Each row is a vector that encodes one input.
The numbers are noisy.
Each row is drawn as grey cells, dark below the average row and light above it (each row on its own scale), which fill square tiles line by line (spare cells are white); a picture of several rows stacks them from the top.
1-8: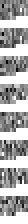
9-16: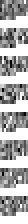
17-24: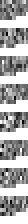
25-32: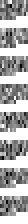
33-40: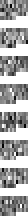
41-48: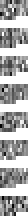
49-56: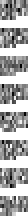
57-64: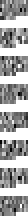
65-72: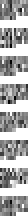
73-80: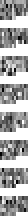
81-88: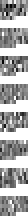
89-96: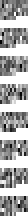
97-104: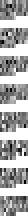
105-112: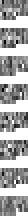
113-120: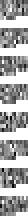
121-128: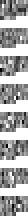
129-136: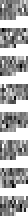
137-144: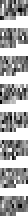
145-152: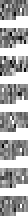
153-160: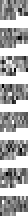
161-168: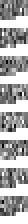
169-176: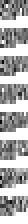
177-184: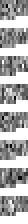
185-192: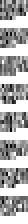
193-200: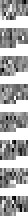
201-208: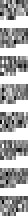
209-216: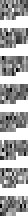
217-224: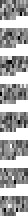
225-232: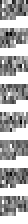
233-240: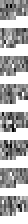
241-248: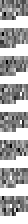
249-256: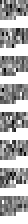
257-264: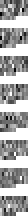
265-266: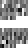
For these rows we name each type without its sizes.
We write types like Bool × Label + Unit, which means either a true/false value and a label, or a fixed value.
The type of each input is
(Circle + Line) × Line.
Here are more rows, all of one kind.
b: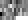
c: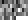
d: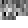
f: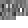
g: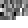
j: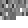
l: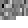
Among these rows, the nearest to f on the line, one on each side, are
b and j.
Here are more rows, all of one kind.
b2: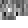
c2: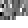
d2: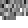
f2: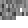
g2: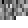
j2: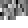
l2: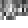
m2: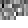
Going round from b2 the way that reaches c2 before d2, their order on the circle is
b2, l2, j2, c2, f2, d2, m2, g2.
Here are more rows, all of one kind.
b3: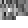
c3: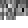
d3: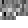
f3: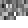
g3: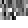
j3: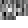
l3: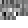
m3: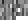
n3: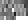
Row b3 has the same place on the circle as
d3, j3 and l3.
